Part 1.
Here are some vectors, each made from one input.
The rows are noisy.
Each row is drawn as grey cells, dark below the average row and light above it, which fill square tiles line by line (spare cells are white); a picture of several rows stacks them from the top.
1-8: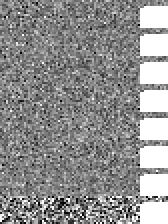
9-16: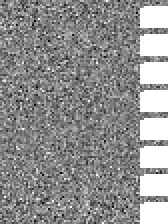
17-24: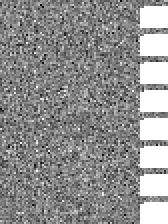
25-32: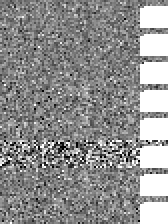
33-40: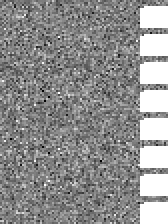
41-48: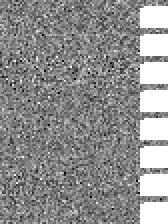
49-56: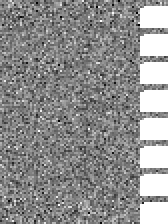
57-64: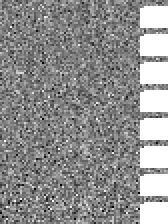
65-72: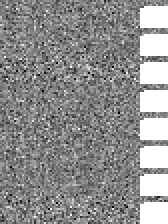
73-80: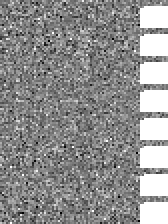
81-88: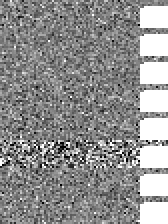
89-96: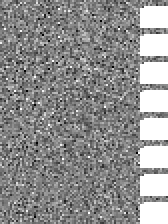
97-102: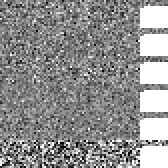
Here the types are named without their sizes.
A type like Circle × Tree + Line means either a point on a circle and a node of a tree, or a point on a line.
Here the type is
(Bool × Bool × Bool + Unit) × Line × Line + Unit.
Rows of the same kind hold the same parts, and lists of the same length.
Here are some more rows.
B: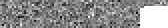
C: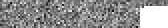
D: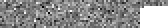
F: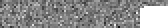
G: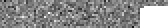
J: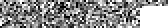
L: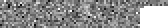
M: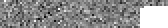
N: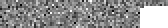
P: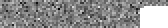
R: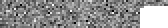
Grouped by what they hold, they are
B, C, F, M
D, G, L, N, P, R
J

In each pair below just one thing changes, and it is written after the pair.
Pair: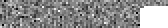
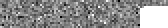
the place on one of the two lines
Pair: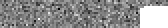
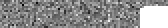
the place on one of the two lines
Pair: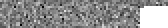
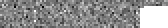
one of the three true/false values
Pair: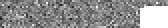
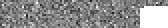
one of the three true/false values
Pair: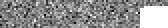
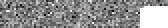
one of the three true/false values
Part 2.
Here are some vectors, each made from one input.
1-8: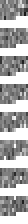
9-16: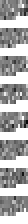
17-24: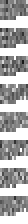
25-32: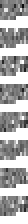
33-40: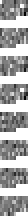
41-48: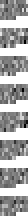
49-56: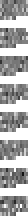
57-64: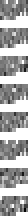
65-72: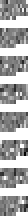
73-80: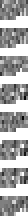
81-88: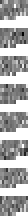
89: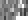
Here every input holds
a point on a 7-point line, together with either a point on a 10-point circle, or a fixed value.
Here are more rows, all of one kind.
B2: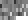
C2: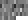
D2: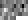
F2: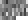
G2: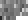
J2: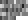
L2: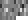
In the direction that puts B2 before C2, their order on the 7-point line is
B2, F2, G2, C2, J2, D2, L2.
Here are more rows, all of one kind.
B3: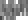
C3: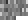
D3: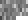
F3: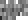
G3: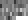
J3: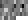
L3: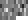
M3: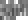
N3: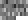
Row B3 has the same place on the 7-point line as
F3, L3 and M3.
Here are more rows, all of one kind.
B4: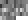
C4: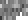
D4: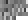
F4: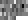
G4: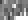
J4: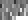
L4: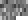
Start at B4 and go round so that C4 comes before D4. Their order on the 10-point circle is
B4, J4, G4, C4, D4, F4, L4.
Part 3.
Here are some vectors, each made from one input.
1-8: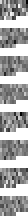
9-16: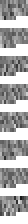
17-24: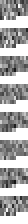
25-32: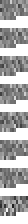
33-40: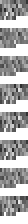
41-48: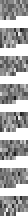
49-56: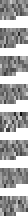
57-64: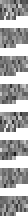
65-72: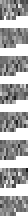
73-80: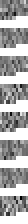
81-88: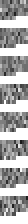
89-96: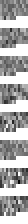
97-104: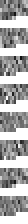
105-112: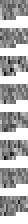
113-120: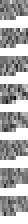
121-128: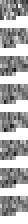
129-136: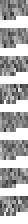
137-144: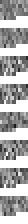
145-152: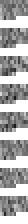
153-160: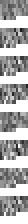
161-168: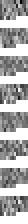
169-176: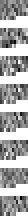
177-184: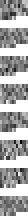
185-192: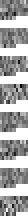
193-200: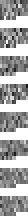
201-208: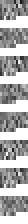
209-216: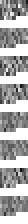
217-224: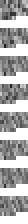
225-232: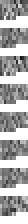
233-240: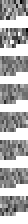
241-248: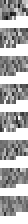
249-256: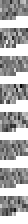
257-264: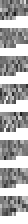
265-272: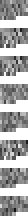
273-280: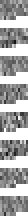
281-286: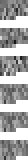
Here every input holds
either a point on a 5-point line, or a point on a 13-point line.
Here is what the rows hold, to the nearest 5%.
About 30% of them hold a point on a 5-point line. The rest hold a point on a 13-point line.
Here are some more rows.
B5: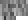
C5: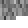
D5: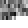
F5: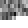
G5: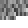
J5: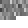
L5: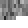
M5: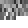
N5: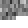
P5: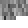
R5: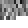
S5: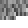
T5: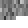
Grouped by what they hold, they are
B5, C5, D5, F5, G5, J5, L5, N5, P5, S5, T5
M5, R5

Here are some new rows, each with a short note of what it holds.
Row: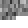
a point on a 13-point line
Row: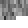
a point on a 13-point line
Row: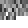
a point on a 5-point line
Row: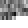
a point on a 13-point line
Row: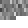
a point on a 13-point line
